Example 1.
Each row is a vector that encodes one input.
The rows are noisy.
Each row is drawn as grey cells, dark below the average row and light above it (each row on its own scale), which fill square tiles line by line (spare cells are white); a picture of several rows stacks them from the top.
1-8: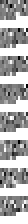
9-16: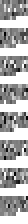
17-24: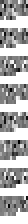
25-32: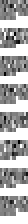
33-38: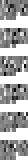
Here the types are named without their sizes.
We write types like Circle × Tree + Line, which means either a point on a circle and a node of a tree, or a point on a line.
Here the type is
Line × Line.
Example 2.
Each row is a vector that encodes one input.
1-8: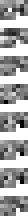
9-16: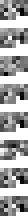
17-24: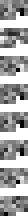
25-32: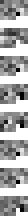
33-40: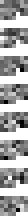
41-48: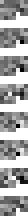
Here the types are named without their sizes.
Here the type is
Tree + Unit.
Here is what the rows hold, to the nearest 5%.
About 20% of them hold a fixed value. The rest hold a node of a tree.
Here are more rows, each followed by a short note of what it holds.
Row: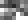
a node of a tree
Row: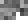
a node of a tree
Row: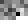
a fixed value
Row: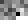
a fixed value
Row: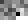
a fixed value
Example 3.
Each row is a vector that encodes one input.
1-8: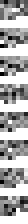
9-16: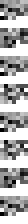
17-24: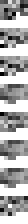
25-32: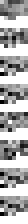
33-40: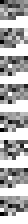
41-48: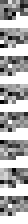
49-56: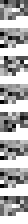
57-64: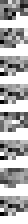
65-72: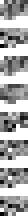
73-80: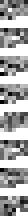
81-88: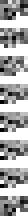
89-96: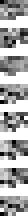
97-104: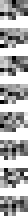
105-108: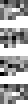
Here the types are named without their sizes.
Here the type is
Label.
